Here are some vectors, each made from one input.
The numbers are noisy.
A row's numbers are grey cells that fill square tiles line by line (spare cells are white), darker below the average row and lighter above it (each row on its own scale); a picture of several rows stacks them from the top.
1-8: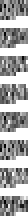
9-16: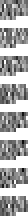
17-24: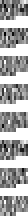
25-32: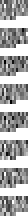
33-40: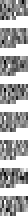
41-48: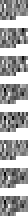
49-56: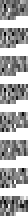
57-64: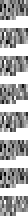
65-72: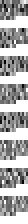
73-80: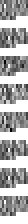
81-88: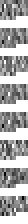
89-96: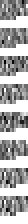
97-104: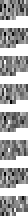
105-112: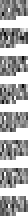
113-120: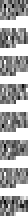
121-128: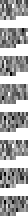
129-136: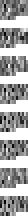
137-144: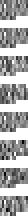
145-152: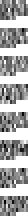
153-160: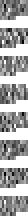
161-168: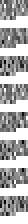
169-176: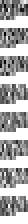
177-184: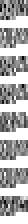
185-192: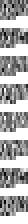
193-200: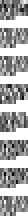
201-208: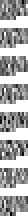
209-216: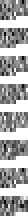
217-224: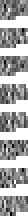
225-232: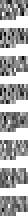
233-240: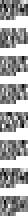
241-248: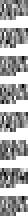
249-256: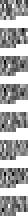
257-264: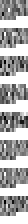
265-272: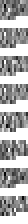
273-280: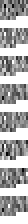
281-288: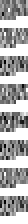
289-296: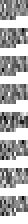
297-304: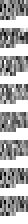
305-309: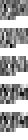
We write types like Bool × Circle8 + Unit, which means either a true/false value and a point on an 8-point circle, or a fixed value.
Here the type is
Bool × Bool × Bool + Circle6 + Unit.
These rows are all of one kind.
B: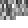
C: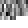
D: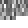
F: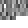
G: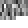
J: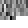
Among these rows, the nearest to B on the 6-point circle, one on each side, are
D and G.
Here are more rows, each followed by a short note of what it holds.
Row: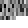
three true/false values
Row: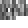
three true/false values
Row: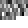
a fixed value
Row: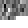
three true/false values
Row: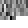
a point on a 6-point circle
